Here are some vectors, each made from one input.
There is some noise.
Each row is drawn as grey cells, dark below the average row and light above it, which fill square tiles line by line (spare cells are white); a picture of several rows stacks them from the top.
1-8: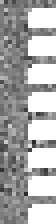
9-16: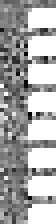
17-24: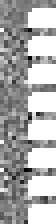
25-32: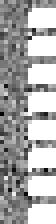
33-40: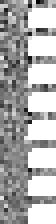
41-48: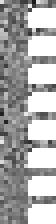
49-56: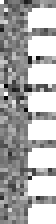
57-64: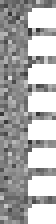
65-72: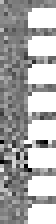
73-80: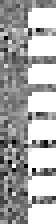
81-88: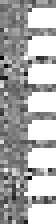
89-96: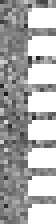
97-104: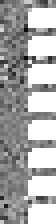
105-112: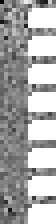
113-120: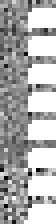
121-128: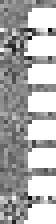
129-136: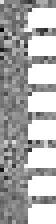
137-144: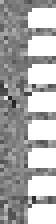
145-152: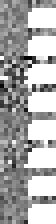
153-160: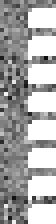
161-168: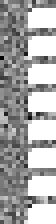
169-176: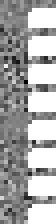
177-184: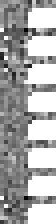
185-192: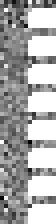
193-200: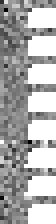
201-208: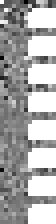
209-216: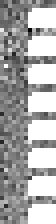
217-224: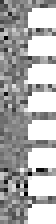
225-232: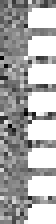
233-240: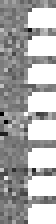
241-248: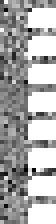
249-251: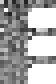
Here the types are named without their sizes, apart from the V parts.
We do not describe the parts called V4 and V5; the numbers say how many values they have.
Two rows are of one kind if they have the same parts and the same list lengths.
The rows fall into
3 kinds.
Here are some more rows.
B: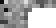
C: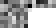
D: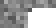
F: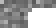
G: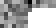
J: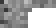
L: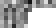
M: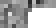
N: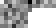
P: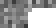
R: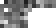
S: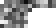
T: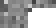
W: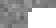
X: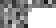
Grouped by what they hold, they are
B, F, J, M, N, P, T, W
C, D, G, R, S, X
L

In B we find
a point on a line.
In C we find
a point on a line and a node of a tree.
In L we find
a value of V4 and a value of V5.
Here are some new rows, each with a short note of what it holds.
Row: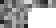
a point on a line
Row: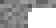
a point on a line and a node of a tree
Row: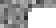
a value of V4 and a value of V5
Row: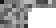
a point on a line and a node of a tree
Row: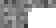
a point on a line
